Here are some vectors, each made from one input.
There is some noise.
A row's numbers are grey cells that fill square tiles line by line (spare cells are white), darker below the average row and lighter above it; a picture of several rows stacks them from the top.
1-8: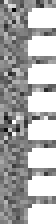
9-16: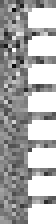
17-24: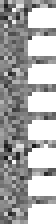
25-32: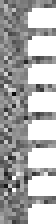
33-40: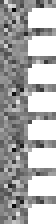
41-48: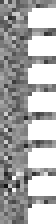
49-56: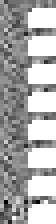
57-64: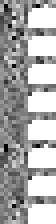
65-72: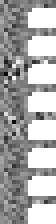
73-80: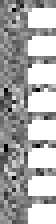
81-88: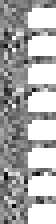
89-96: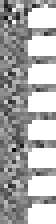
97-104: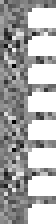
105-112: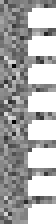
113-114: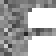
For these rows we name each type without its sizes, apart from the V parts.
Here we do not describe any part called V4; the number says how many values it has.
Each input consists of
a true/false value, together with either a point on each of three lines, or a value of V4.
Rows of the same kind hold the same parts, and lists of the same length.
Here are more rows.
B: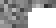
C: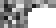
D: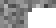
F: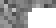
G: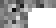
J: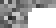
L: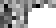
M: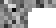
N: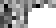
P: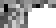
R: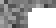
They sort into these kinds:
B, C, D, F, R
G, J, L, M, N, P

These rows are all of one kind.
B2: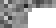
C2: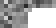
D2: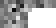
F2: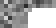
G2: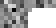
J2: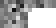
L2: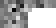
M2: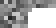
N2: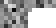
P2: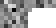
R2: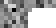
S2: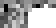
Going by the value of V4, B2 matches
C2 and F2.
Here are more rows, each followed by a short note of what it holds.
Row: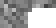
a point on each of three lines and a true/false value
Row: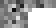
a true/false value and a value of V4
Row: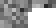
a point on each of three lines and a true/false value
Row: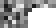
a point on each of three lines and a true/false value
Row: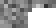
a point on each of three lines and a true/false value
